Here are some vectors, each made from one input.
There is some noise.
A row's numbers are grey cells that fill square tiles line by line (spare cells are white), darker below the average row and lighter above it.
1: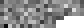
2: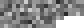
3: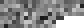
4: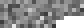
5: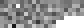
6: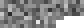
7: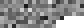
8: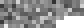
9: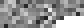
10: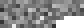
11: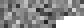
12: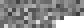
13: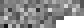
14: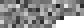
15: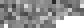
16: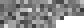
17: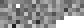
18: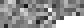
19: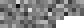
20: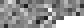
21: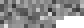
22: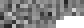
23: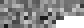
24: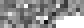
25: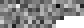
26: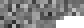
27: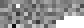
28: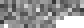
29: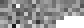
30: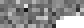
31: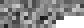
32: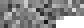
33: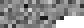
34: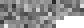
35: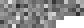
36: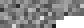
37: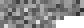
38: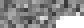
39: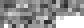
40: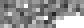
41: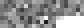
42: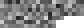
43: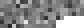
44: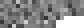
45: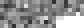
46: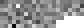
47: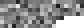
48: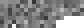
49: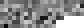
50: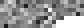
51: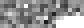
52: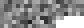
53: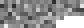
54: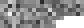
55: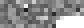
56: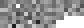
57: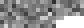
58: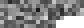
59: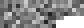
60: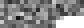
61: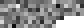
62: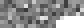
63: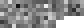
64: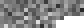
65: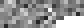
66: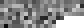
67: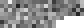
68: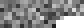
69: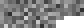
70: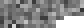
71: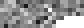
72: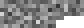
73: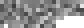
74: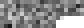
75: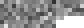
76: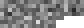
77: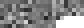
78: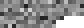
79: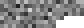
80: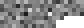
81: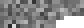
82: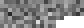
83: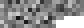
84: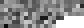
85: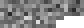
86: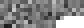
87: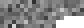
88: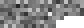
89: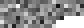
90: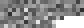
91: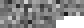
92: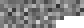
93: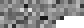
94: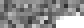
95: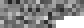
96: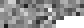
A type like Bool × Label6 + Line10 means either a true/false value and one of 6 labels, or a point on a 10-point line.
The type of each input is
Label6 × List2(Line5).
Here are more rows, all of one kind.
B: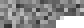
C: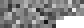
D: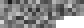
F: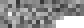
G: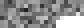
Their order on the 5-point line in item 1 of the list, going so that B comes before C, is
B, G, D, C, F.
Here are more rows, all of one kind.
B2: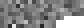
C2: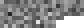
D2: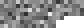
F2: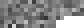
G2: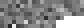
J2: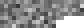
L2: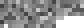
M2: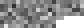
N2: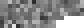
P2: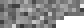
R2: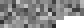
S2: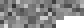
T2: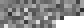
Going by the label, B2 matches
F2, G2 and N2.
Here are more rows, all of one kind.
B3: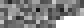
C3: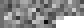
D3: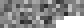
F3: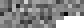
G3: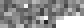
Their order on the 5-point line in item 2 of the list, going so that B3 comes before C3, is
F3, G3, B3, D3, C3.
